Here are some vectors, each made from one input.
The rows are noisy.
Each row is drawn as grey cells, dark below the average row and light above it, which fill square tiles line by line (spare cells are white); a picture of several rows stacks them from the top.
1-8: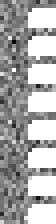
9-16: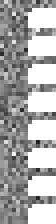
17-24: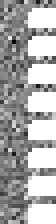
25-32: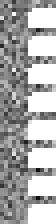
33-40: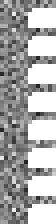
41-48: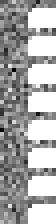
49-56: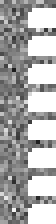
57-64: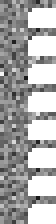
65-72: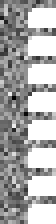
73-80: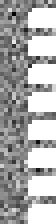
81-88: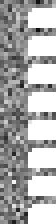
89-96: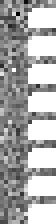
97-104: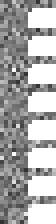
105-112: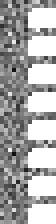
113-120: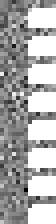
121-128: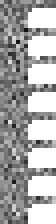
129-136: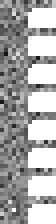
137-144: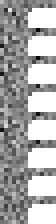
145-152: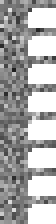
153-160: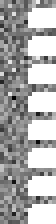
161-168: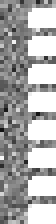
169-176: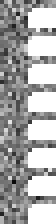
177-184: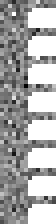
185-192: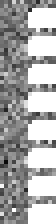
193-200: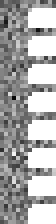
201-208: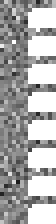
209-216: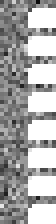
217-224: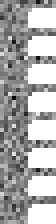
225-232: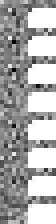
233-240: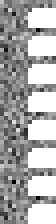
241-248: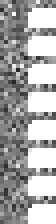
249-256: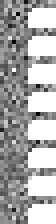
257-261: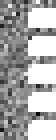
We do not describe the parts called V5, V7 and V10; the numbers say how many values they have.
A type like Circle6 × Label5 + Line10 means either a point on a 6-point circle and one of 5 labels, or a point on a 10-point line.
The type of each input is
(Line8 × (Line8 + Tree9) + V5 × V10) × V7.
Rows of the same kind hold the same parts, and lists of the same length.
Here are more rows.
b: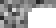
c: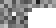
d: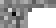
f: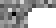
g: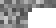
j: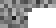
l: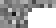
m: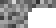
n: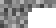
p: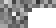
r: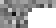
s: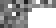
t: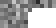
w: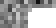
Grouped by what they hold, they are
b, f, m, s
c, d, g, j, p
l, n, r, t, w

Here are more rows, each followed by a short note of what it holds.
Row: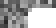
a value of V5, a value of V7 and a value of V10
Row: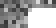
a value of V5, a value of V7 and a value of V10
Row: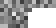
a point on an 8-point line, a node of a 9-node tree and a value of V7
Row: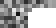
a value of V5, a value of V7 and a value of V10
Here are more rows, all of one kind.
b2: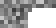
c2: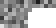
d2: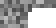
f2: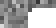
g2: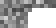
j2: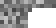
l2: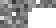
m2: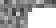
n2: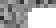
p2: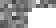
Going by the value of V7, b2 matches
d2, g2, j2 and m2.
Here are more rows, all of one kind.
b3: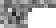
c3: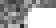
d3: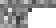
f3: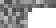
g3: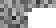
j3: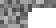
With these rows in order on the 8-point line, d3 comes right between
f3 and j3.
